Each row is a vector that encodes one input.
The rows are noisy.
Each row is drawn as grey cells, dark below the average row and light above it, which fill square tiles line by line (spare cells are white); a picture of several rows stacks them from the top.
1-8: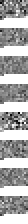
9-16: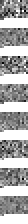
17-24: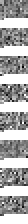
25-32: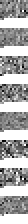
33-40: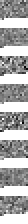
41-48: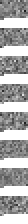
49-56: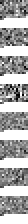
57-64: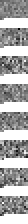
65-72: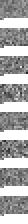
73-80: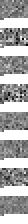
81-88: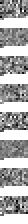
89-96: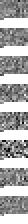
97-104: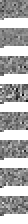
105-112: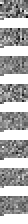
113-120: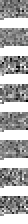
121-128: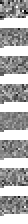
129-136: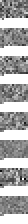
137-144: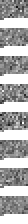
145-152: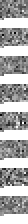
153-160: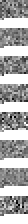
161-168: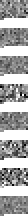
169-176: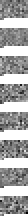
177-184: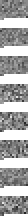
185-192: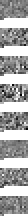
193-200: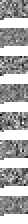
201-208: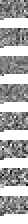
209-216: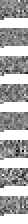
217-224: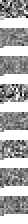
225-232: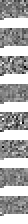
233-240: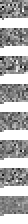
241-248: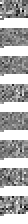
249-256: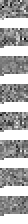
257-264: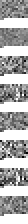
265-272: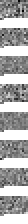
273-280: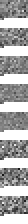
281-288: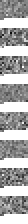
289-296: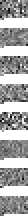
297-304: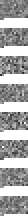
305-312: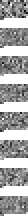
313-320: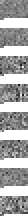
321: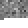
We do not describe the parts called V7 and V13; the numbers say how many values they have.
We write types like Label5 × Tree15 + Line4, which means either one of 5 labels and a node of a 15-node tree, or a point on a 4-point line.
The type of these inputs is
Bool × (Line8 + V7) × V13.
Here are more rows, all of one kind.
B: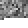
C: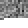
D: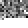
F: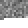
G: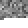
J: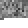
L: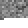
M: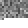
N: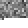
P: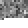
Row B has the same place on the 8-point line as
F, J and P.
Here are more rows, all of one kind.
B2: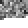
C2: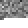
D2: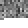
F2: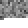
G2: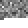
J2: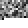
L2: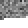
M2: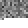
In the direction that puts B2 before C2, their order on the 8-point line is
F2, D2, M2, B2, J2, L2, C2, G2.
